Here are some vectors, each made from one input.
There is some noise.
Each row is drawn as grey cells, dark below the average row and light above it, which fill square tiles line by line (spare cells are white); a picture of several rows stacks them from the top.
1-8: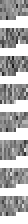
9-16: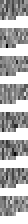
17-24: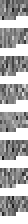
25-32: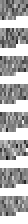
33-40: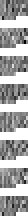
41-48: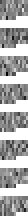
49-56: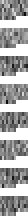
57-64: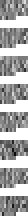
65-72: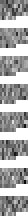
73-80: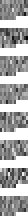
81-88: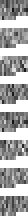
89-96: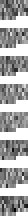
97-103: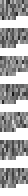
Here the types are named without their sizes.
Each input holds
either a point on a circle and a true/false value, or a label.
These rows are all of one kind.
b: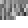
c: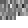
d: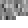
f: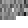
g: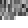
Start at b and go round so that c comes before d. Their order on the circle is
b, c, f, g, d.
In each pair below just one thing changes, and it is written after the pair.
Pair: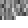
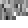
the true/false value
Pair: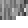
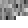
the true/false value
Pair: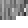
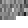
the place on the circle
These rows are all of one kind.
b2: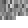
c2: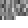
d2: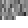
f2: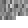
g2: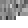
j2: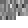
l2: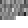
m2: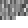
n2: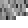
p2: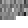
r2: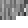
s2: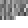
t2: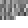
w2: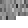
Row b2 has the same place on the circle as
f2, s2 and t2.
